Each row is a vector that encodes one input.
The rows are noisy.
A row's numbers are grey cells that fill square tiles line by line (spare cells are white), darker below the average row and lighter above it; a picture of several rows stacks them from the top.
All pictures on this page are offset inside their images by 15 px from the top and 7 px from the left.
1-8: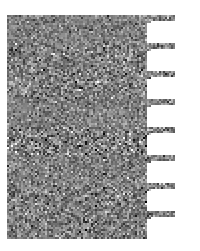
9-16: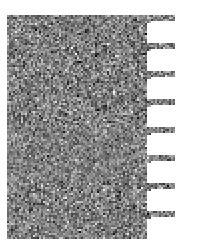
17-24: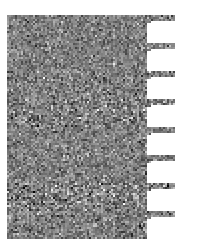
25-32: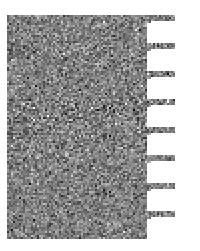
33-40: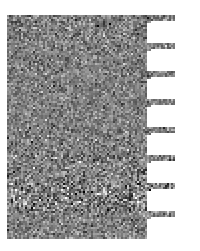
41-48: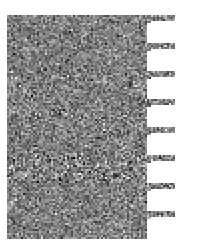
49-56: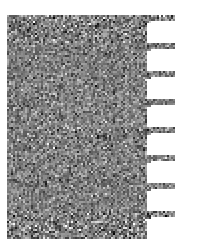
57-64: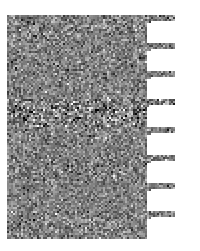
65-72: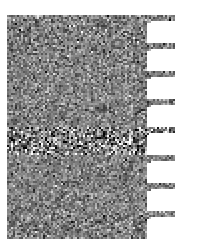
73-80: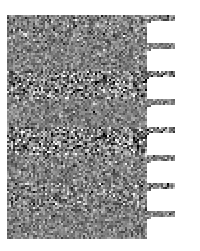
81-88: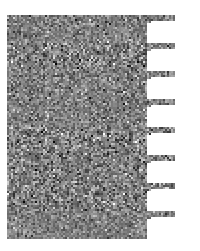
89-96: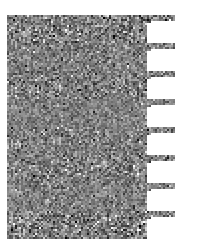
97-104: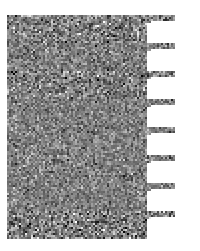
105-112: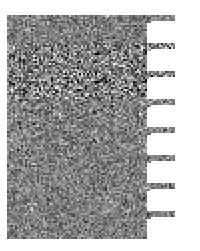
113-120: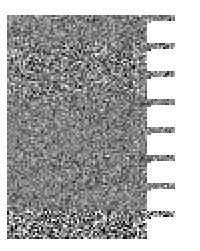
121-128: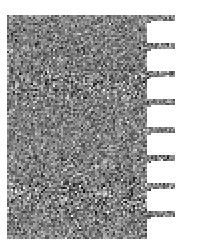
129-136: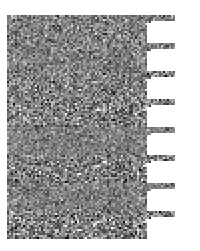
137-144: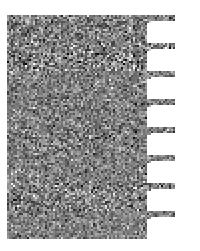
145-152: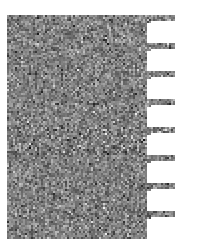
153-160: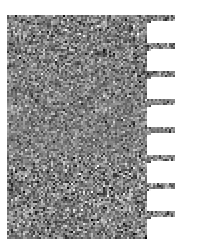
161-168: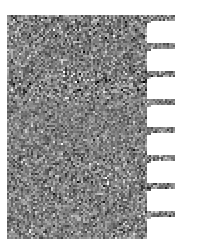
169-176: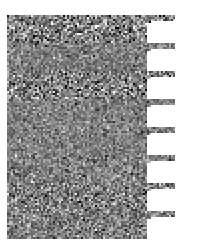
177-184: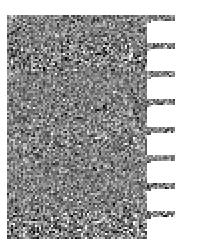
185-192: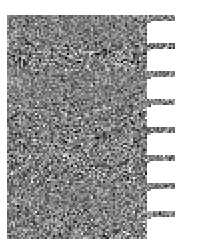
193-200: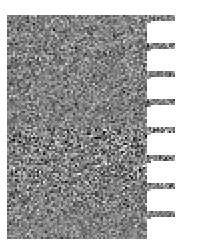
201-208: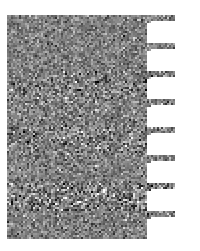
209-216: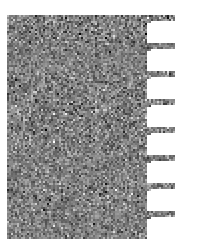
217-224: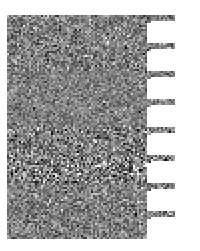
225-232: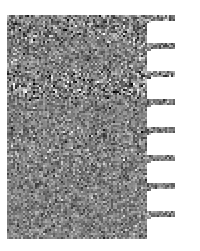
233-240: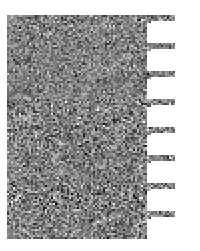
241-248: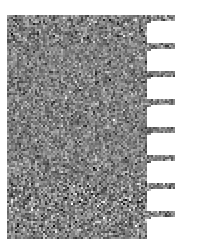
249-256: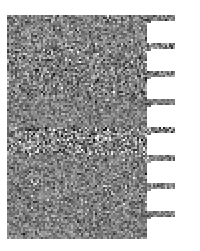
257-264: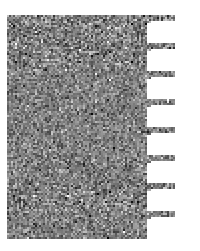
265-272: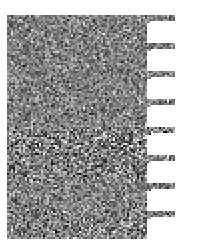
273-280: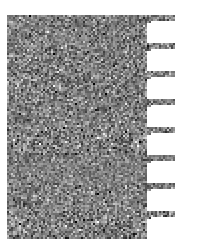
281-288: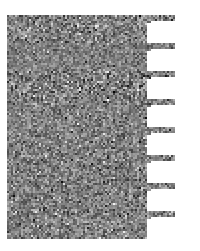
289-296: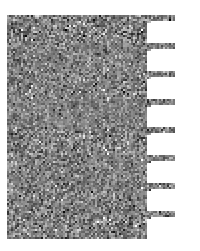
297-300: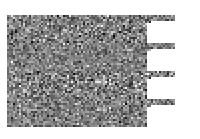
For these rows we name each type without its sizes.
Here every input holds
a label and a point on a line, together with either a point on a circle, or a fixed value.
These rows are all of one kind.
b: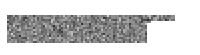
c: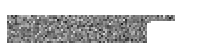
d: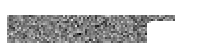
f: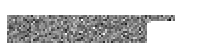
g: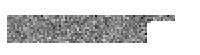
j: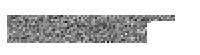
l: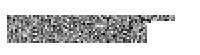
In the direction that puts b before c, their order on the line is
g, l, b, d, c, f, j.
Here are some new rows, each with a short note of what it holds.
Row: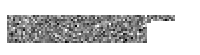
a point on a circle, a label and a point on a line
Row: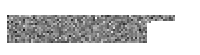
a point on a circle, a label and a point on a line
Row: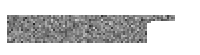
a label and a point on a line
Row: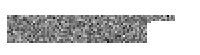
a label and a point on a line
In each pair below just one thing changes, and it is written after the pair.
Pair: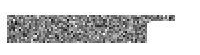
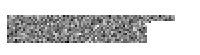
the place on the line
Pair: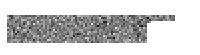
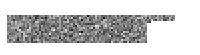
the label
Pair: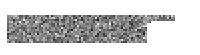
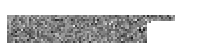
the place on the circle
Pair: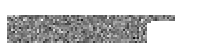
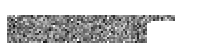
the label
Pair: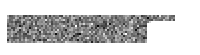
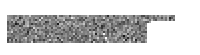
the label
